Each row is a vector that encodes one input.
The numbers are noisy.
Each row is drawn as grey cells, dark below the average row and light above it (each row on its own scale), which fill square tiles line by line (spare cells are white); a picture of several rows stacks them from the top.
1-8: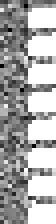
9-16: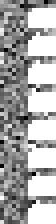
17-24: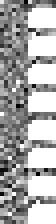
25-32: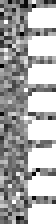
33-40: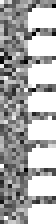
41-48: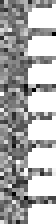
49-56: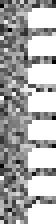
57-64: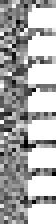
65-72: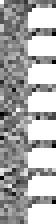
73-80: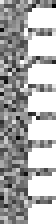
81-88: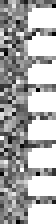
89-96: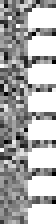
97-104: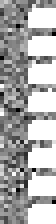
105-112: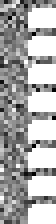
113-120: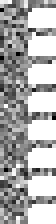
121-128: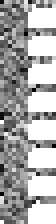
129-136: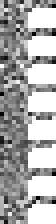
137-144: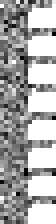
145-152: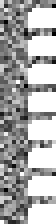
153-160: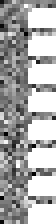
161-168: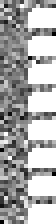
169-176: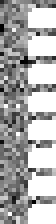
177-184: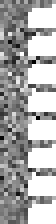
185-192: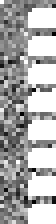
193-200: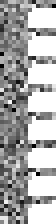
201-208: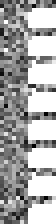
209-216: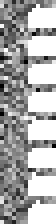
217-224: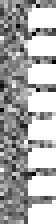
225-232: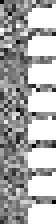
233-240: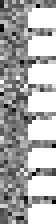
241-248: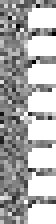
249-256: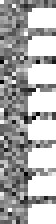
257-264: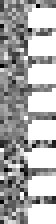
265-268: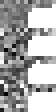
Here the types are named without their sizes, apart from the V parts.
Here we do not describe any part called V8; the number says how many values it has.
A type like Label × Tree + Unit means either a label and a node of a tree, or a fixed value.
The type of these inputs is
Bool × (Line + V8).
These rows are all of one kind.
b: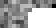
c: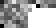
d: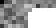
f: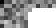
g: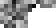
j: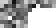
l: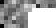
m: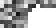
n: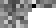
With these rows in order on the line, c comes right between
f and g.
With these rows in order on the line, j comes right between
f and n.
